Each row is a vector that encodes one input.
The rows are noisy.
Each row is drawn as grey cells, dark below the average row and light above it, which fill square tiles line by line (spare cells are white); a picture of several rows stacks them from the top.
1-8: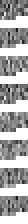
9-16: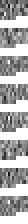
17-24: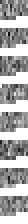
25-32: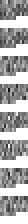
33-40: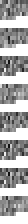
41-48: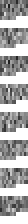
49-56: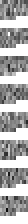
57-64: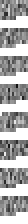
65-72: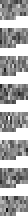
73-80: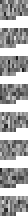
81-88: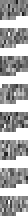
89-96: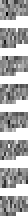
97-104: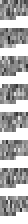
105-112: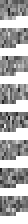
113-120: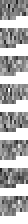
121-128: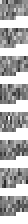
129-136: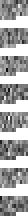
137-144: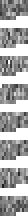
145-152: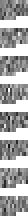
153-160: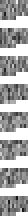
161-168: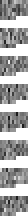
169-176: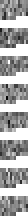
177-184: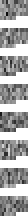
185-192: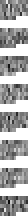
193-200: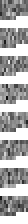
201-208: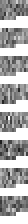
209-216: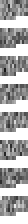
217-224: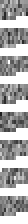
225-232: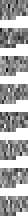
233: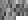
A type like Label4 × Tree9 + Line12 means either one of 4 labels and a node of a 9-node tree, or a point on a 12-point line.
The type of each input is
Bool × Line17.
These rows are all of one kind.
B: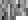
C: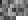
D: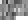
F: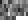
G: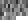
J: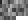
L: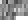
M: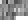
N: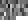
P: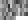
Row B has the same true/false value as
C, F and J.
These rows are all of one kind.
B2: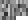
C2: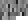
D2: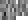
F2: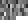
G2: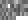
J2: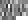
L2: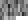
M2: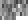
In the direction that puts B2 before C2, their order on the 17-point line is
J2, M2, D2, B2, G2, L2, C2, F2.
